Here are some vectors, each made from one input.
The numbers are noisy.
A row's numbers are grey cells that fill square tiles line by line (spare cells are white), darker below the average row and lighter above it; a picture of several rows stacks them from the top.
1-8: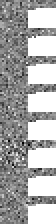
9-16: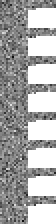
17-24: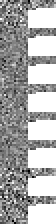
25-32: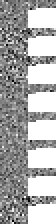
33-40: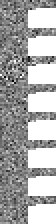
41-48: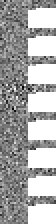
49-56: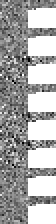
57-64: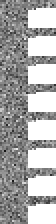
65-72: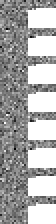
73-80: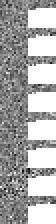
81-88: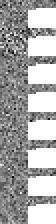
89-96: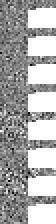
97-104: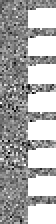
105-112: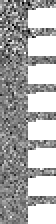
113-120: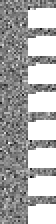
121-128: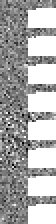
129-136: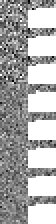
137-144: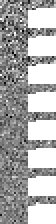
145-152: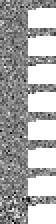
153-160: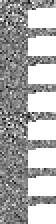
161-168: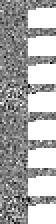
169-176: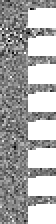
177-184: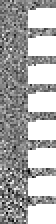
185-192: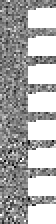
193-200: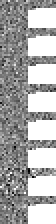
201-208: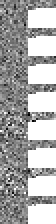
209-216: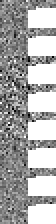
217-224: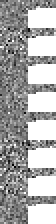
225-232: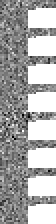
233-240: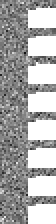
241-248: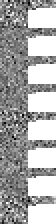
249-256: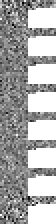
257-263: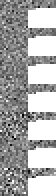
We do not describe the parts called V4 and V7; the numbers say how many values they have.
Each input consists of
either a point on a 5-point line and a true/false value, or a point on an 8-point line, a value of V4 and a value of V7.
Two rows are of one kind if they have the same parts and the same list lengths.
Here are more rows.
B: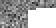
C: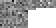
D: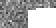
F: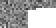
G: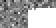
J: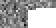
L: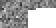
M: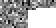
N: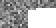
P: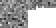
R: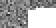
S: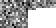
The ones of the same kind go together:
B, C, D, F, G, J, L, N, P, R
M, S

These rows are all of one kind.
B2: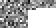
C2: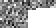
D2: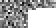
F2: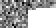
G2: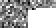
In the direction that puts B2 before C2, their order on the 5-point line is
B2, C2, G2, F2, D2.
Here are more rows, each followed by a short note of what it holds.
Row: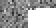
a point on an 8-point line, a value of V4 and a value of V7
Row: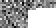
a point on a 5-point line and a true/false value
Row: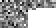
a point on a 5-point line and a true/false value
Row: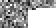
a point on a 5-point line and a true/false value
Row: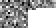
a point on a 5-point line and a true/false value
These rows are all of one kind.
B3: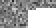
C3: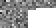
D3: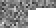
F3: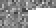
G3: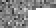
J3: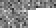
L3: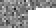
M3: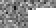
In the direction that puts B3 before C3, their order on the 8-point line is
F3, D3, B3, G3, J3, M3, C3, L3.
